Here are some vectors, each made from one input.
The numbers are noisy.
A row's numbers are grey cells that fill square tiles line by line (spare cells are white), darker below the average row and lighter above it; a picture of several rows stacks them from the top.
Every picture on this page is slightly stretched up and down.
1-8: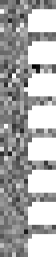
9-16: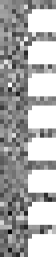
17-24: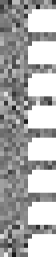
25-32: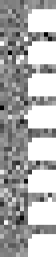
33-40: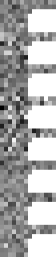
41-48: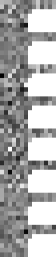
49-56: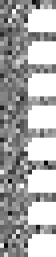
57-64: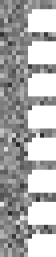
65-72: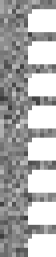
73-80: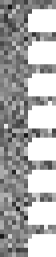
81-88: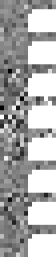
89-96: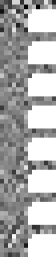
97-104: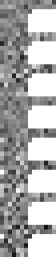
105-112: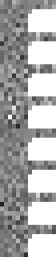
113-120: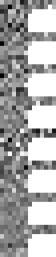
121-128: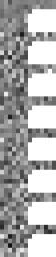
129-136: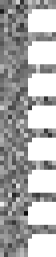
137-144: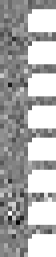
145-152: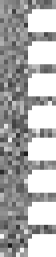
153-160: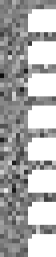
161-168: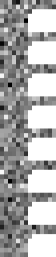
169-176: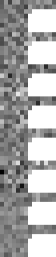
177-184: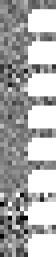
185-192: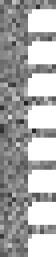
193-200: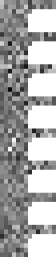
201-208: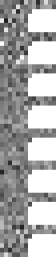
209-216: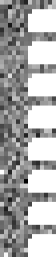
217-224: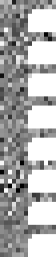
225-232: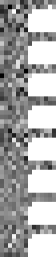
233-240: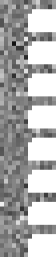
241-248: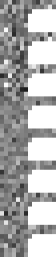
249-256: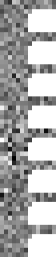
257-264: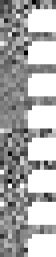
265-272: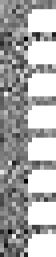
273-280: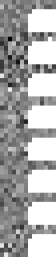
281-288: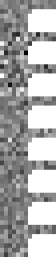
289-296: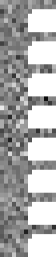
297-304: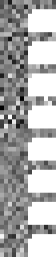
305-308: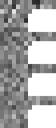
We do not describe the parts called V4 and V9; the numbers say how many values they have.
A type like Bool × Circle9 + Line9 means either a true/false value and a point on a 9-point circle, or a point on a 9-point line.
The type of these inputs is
(Circle6 + V9) × Line8 + V4.
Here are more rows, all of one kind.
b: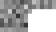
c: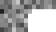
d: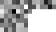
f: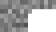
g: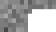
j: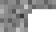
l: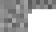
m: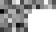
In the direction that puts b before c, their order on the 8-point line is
b, f, j, m, l, g, d, c.
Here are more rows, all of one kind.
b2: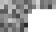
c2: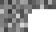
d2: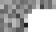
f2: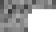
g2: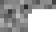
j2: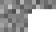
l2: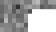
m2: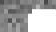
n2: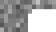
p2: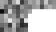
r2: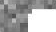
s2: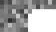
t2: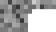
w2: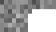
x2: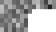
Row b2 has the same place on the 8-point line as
j2, r2, w2 and x2.
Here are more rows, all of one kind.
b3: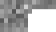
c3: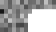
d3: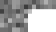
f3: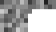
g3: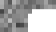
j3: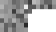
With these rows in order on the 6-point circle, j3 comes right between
c3 and d3.
